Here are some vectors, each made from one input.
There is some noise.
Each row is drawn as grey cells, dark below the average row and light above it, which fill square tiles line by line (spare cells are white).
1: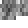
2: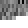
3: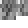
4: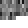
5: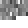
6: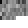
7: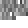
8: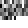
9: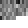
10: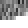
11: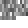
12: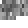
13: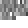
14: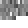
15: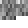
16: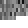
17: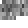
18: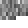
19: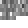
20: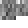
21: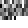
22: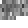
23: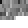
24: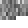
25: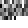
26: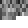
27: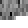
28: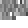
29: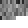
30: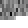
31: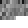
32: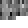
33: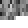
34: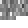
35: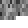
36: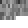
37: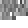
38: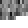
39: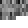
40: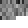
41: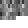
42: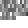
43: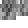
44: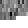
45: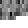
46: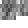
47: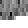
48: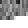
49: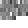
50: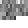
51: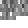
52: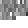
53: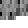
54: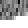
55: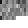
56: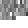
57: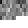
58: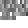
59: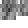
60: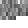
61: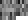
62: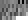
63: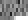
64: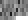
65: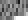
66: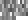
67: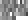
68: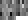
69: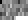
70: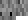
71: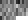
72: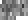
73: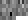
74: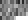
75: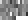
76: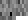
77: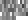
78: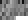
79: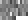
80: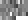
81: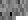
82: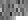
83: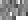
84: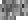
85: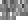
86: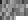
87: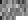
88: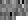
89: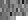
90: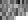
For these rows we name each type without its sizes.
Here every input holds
a list of points on a circle.
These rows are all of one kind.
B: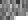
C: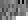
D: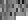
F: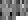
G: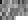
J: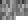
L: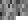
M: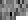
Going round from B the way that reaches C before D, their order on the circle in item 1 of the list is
B, C, D, M, F, L, J, G.
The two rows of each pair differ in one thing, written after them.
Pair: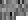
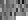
the place on the circle in item 1 of the list
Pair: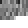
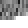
the place on the circle in item 1 of the list
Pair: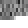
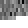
the place on the circle in item 2 of the list
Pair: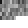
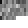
the place on the circle in item 2 of the list
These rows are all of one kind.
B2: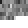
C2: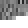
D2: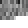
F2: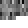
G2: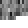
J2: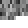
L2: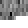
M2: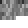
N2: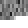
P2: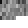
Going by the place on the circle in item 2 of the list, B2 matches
J2, L2 and N2.
